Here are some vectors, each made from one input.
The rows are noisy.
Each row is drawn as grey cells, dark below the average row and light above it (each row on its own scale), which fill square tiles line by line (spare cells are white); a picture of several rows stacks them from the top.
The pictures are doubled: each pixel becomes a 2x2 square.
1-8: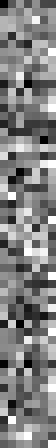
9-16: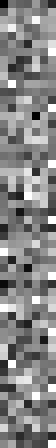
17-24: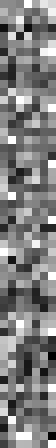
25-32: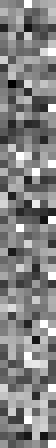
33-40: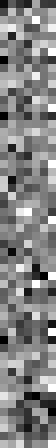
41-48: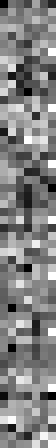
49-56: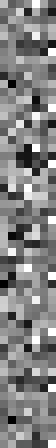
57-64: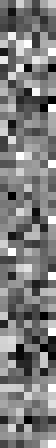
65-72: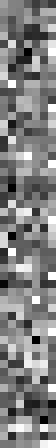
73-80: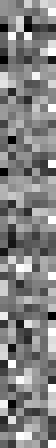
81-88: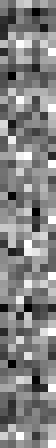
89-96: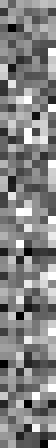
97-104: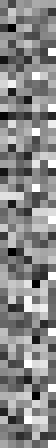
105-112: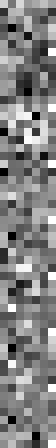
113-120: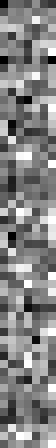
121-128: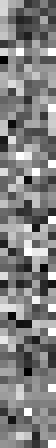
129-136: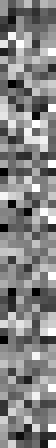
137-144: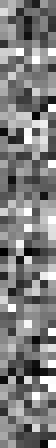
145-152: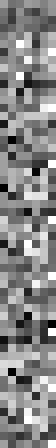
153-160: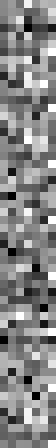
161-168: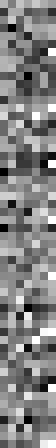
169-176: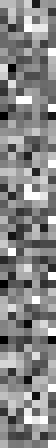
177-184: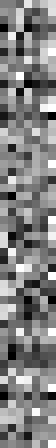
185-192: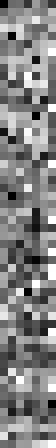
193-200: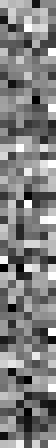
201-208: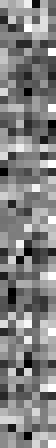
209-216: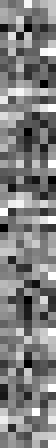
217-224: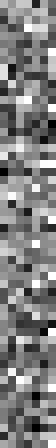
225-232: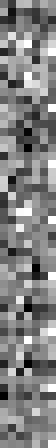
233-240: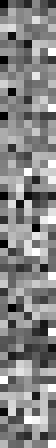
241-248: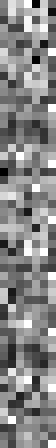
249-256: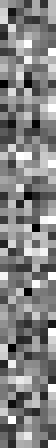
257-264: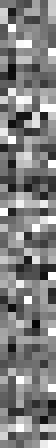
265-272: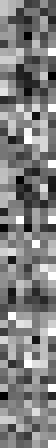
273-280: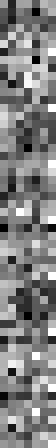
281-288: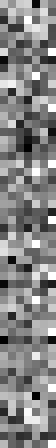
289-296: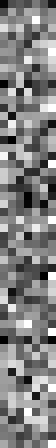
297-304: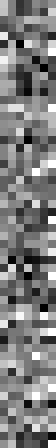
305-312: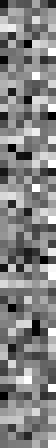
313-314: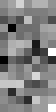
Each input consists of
a node of a 14-node tree.
